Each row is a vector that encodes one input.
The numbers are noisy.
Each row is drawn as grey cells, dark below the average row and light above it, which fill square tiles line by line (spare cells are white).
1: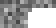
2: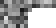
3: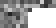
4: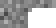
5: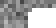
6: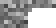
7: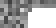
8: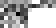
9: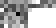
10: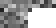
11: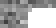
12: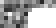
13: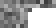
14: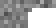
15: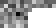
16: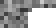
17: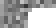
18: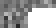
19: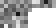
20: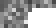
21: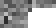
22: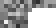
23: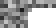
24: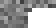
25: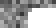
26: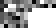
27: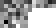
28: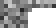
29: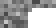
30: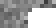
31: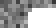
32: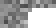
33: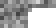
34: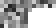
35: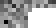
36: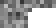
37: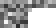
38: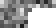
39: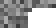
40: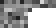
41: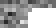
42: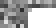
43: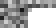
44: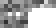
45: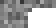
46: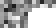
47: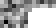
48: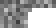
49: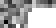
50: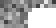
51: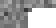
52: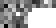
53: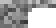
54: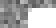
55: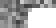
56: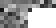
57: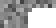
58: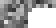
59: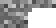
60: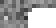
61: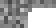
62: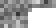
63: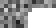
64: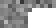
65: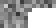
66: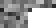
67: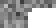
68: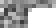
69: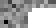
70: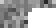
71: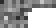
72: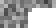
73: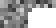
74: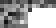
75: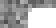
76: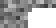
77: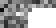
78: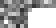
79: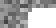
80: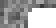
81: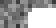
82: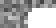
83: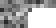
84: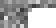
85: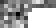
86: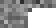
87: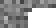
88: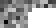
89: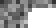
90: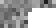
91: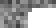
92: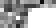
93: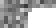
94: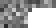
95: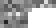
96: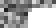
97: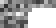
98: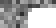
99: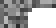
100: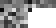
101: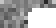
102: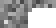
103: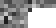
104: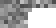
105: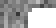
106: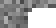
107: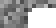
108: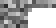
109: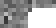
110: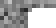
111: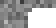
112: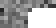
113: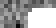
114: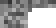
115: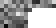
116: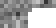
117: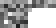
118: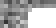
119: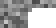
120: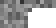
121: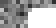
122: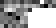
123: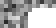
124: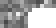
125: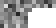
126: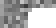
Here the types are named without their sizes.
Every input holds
either a point on a line, or three true/false values.
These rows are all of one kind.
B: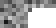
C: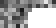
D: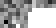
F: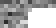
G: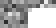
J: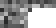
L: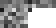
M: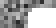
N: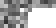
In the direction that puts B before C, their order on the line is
D, G, B, L, C, J, M, N, F.
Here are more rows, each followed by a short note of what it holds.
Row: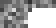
a point on a line
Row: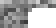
three true/false values
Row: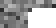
three true/false values
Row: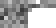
three true/false values
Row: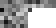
a point on a line
